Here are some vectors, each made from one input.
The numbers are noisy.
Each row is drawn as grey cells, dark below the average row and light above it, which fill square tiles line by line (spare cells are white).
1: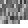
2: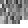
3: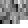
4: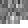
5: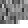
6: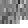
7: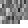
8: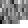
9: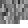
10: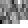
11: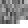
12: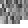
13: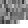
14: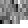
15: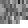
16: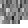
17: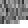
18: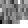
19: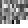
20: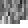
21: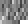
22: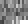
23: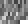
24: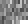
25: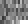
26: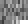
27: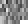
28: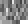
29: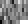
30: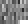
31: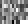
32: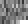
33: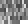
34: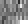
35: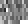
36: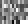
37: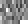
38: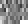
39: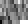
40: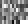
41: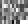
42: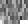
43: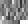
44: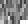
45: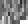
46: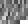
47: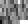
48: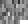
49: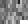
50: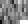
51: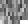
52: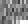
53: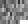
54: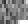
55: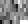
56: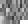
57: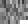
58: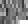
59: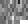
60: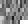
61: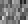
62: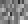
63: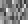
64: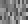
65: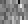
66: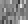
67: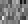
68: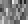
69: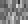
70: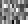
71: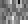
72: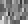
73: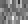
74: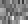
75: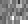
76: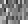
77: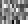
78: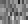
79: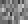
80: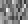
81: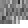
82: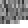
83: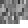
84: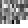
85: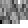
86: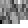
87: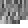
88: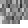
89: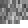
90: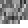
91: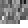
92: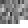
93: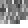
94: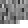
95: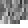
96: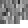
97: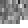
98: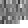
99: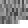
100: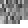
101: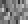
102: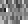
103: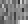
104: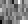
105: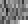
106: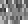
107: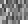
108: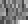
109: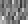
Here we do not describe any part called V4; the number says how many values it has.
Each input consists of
either three true/false values and a value of V4, or a list of up to three points on a 5-point line.
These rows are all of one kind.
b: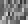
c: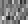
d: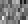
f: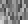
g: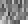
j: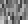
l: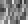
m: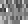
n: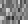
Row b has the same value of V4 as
c, d and n.
